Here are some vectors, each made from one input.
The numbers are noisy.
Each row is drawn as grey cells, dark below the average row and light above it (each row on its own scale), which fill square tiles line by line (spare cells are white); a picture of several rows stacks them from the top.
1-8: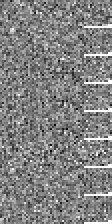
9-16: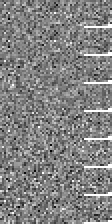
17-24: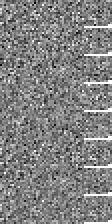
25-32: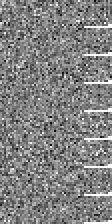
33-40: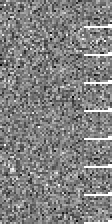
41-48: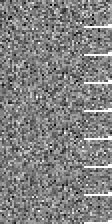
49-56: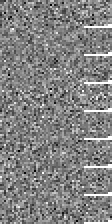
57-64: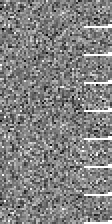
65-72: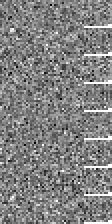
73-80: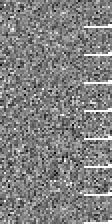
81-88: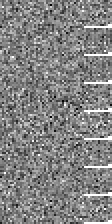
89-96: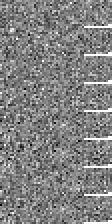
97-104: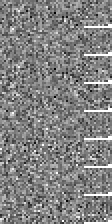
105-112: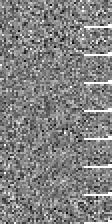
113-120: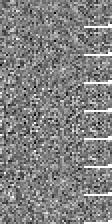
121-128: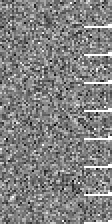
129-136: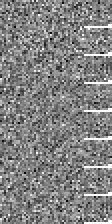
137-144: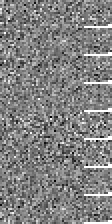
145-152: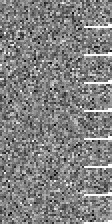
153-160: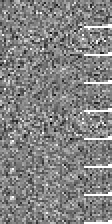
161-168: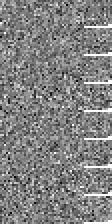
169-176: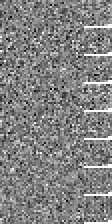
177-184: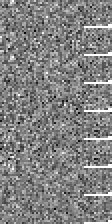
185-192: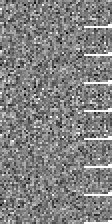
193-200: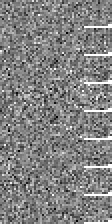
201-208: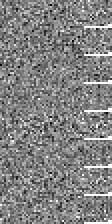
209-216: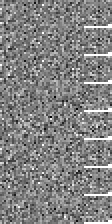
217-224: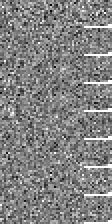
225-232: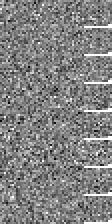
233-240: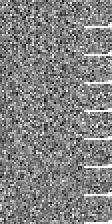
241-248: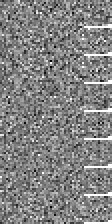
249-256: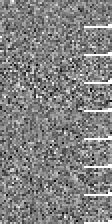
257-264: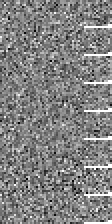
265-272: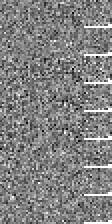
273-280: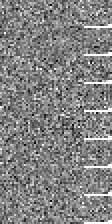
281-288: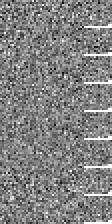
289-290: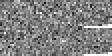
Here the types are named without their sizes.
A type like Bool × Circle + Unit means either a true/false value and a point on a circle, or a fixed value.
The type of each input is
Line.
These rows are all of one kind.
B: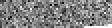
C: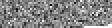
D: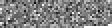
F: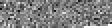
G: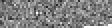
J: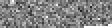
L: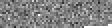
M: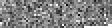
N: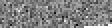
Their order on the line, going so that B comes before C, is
F, G, B, C, L, D, M, J, N.
